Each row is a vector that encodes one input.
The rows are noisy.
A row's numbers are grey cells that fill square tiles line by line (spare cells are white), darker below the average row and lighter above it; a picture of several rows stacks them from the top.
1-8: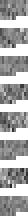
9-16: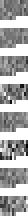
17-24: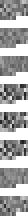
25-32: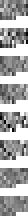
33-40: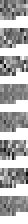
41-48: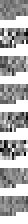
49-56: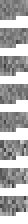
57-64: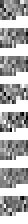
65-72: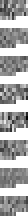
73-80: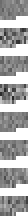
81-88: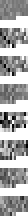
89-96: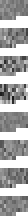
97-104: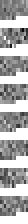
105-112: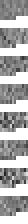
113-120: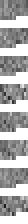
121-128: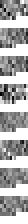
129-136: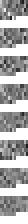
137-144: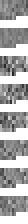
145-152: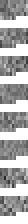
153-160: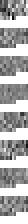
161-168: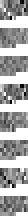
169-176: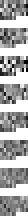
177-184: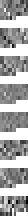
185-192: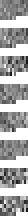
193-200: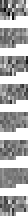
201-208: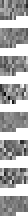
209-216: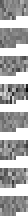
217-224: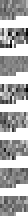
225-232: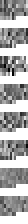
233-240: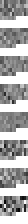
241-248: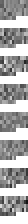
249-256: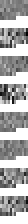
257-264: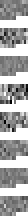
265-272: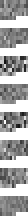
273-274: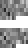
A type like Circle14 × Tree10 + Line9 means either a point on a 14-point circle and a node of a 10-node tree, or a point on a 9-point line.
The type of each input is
Label10 × Label10 × (Label10 + Line7).
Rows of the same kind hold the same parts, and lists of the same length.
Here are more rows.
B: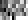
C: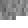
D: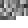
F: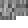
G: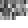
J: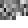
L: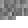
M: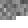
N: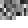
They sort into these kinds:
B, C, D, F, G, M, N
J, L

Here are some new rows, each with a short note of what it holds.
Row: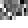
two labels (each one of 10) and a point on a 7-point line
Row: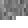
two labels (each one of 10) and a point on a 7-point line
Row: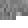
two labels (each one of 10) and a point on a 7-point line
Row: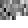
two labels (each one of 10) and a point on a 7-point line
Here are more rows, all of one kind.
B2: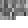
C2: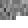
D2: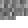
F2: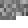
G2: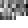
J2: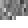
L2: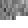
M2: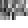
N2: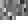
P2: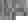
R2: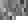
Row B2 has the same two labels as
C2, D2, G2 and R2.
